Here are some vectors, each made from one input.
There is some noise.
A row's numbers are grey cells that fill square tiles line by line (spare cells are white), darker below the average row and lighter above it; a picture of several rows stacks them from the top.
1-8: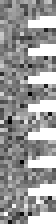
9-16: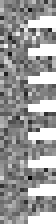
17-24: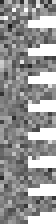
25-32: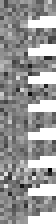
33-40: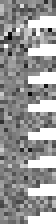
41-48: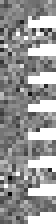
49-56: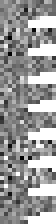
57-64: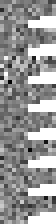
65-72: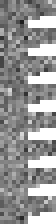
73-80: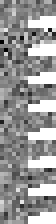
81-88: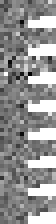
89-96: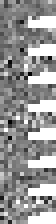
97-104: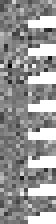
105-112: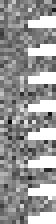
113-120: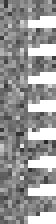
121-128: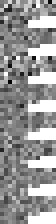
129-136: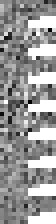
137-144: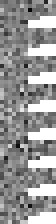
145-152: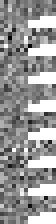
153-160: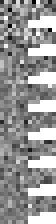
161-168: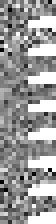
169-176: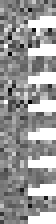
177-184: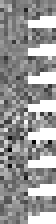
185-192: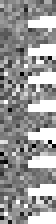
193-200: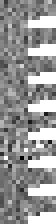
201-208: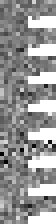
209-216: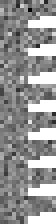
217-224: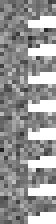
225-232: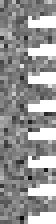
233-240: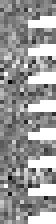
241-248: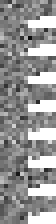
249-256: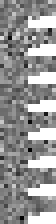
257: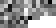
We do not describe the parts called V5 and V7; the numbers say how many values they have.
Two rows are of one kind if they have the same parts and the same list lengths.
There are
5 kinds of row.
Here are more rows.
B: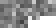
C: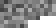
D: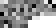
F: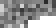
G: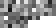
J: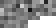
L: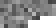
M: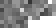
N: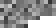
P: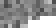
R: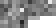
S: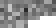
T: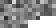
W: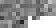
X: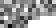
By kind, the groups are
B, M, N, R, S, T
C, L, P, W
D
F, J
G, X

